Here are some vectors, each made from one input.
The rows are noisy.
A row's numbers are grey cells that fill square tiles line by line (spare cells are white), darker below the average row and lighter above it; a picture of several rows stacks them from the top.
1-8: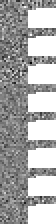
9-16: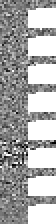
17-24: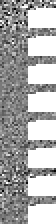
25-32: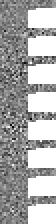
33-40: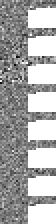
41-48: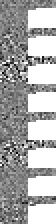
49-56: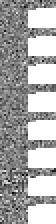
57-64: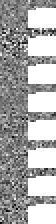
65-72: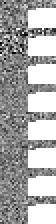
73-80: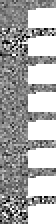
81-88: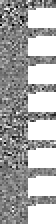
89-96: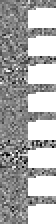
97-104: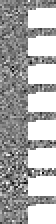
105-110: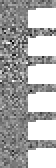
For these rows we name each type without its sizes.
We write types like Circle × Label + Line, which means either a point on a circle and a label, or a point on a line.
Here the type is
Bool × (Circle + Line).
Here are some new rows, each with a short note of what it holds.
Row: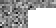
a point on a circle and a true/false value
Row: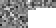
a point on a circle and a true/false value
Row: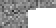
a point on a circle and a true/false value
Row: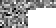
a point on a line and a true/false value
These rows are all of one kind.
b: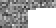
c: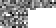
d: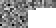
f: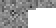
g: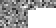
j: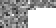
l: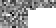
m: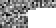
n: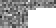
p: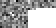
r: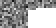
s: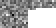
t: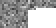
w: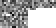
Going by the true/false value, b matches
c, p and s.
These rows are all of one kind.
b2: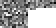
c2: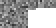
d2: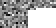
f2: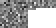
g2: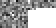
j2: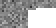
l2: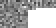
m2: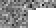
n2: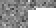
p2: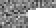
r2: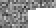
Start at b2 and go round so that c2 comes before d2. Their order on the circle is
b2, j2, r2, p2, c2, f2, m2, d2, n2, g2, l2.
